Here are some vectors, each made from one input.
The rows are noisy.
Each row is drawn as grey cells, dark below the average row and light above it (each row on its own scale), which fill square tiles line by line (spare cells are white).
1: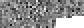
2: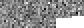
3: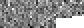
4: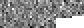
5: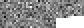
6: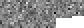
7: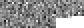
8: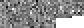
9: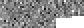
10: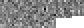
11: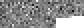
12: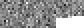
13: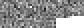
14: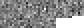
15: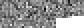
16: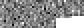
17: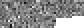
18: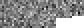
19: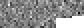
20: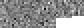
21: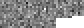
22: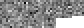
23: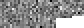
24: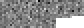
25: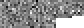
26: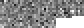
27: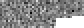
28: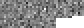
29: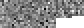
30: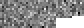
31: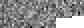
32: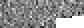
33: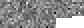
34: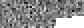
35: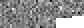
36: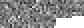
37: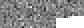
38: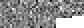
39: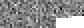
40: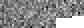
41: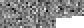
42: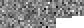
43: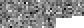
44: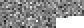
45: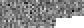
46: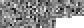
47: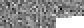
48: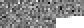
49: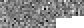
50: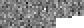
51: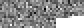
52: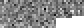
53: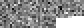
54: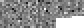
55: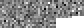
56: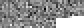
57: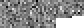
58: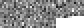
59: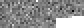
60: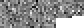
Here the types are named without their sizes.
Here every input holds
a point on a line, together with either a point on a circle, or a fixed value.
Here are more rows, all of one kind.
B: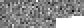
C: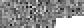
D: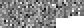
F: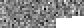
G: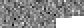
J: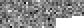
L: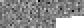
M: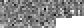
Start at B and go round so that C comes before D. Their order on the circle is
B, J, M, C, F, D, G, L.
